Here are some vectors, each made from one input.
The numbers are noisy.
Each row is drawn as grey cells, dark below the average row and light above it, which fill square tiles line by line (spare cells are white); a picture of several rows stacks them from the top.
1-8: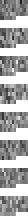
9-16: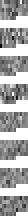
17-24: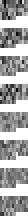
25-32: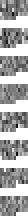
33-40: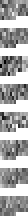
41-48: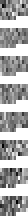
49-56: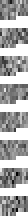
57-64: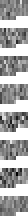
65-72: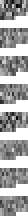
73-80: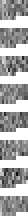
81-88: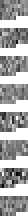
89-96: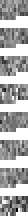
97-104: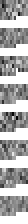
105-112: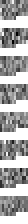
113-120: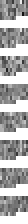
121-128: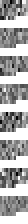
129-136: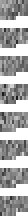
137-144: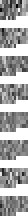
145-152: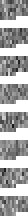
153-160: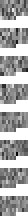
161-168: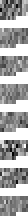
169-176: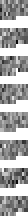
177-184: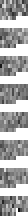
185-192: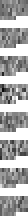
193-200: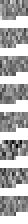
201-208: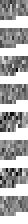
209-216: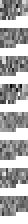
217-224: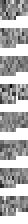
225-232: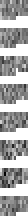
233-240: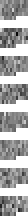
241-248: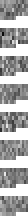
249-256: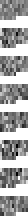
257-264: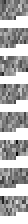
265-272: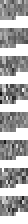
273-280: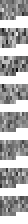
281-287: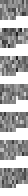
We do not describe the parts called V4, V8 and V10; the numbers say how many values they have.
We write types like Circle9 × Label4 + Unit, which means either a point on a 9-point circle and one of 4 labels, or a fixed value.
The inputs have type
((Bool × Bool × Bool × Bool + V8) × (Line7 + V10) + V4) × Tree11.
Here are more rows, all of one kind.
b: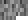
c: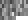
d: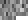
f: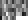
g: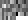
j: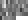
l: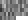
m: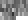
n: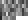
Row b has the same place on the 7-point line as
f and g.
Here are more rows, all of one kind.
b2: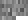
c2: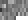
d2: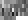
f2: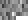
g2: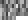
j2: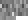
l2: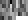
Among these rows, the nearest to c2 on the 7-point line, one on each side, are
f2 and j2.
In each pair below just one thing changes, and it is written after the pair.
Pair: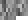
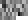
the value of V8
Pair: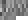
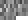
the node of the tree
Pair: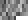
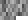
the node of the tree
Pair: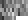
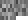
the value of V8
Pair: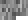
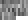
the value of V8
